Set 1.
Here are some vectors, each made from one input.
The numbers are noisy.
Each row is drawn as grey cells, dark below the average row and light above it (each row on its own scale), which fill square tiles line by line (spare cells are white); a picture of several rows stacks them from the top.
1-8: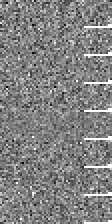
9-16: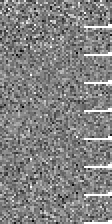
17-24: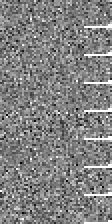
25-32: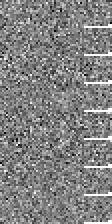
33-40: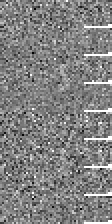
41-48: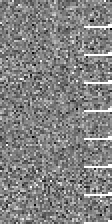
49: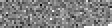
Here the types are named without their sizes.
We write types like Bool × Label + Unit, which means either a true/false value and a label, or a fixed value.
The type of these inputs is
Circle × Line.
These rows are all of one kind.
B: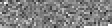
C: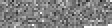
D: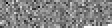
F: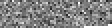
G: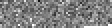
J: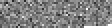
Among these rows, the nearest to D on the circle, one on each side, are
F and J.
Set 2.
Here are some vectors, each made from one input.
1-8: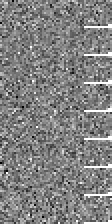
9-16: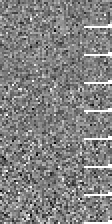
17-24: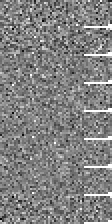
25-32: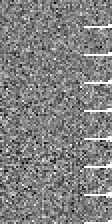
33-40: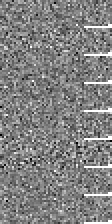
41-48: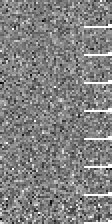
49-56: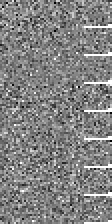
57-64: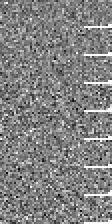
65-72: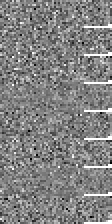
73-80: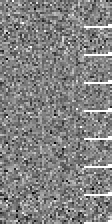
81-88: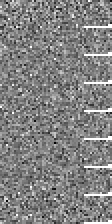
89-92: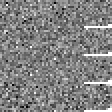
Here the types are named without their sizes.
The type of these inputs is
Circle × Line.
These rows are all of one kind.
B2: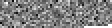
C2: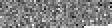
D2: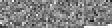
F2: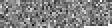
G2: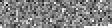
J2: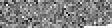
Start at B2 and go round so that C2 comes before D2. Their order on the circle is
B2, C2, G2, D2, F2, J2.
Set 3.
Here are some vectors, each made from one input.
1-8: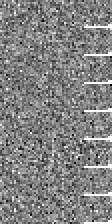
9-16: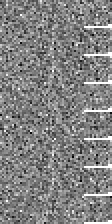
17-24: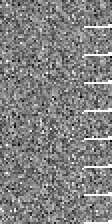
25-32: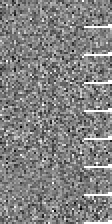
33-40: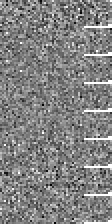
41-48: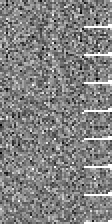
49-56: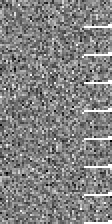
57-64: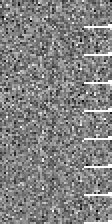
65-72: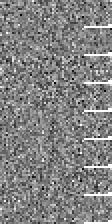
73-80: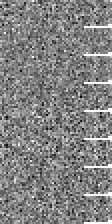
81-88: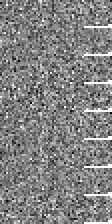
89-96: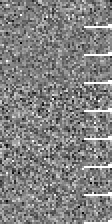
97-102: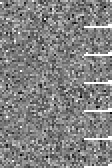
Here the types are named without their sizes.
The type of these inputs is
Bool × Circle.
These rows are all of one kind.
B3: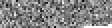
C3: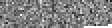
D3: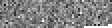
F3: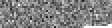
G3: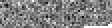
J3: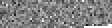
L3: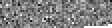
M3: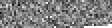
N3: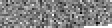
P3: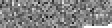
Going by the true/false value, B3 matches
F3, G3, N3 and P3.
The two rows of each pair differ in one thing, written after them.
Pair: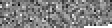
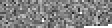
the place on the circle
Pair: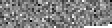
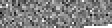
the place on the circle
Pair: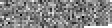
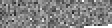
the true/false value
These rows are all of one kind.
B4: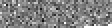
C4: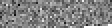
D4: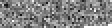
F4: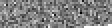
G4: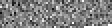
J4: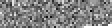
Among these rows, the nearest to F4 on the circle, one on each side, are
B4 and G4.
